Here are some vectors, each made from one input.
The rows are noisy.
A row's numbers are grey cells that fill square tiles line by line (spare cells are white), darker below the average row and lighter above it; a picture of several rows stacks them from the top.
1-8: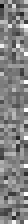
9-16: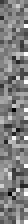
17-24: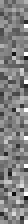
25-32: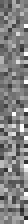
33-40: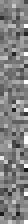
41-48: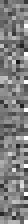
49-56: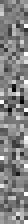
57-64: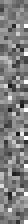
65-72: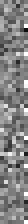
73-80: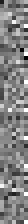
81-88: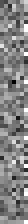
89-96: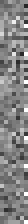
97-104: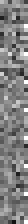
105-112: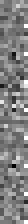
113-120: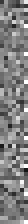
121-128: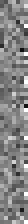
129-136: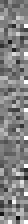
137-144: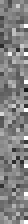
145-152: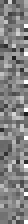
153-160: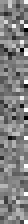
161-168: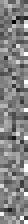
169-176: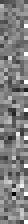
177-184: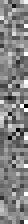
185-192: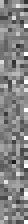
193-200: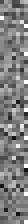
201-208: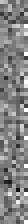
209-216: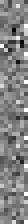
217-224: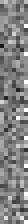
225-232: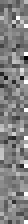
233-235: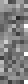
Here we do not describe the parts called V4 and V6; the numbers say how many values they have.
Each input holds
a point on an 8-point circle, a node of a 9-node tree, a true/false value, a value of V4 and a value of V6.
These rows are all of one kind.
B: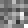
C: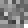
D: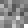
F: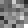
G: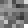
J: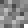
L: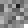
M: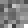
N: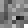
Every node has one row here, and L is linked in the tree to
D and F.
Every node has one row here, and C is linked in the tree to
N.
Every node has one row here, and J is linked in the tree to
B and F.
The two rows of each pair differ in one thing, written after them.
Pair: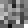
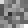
the value of V6
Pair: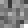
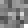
the node of the tree
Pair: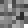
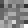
the node of the tree
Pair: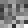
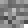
the value of V4
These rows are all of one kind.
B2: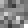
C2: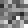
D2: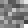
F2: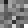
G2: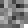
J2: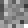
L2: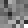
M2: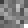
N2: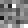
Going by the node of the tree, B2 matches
C2 and N2.
